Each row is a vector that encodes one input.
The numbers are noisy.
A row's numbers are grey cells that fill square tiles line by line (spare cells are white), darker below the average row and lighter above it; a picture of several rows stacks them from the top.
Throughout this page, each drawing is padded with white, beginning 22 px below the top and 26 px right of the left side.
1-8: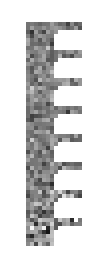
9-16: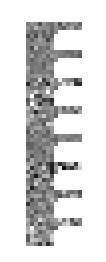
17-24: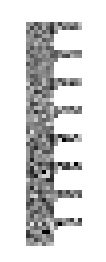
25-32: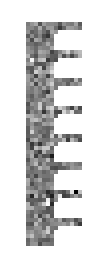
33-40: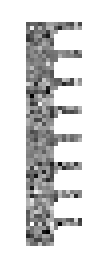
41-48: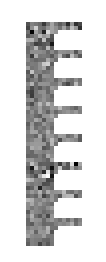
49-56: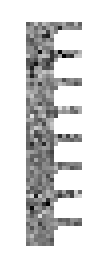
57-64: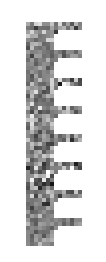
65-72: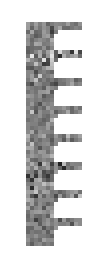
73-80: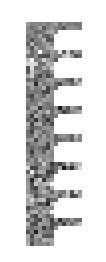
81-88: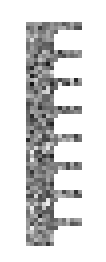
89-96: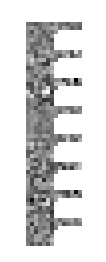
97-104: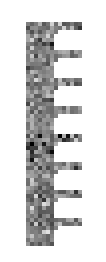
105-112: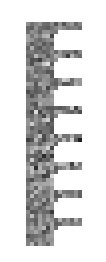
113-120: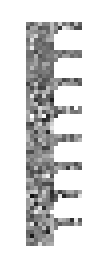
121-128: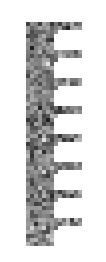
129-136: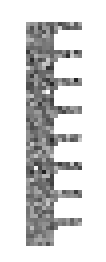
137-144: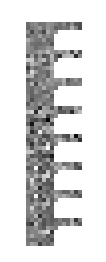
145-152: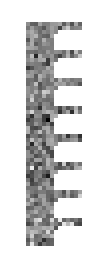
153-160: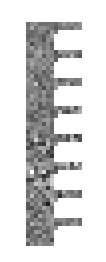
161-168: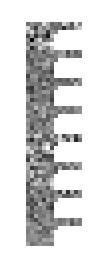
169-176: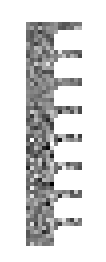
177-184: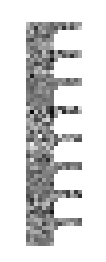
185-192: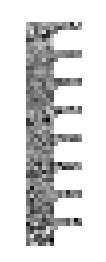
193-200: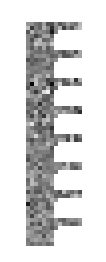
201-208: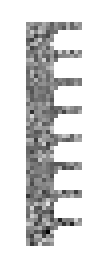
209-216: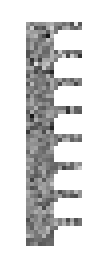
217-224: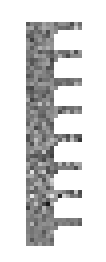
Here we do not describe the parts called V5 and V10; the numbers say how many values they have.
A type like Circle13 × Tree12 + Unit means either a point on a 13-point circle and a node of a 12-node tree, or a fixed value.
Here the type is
Label9 × Label9 × (Tree11 + Unit + V5 × V10).
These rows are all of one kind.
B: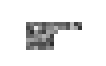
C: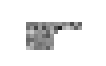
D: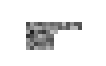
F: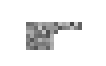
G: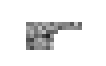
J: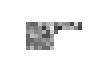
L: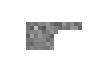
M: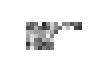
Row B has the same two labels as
J and L.
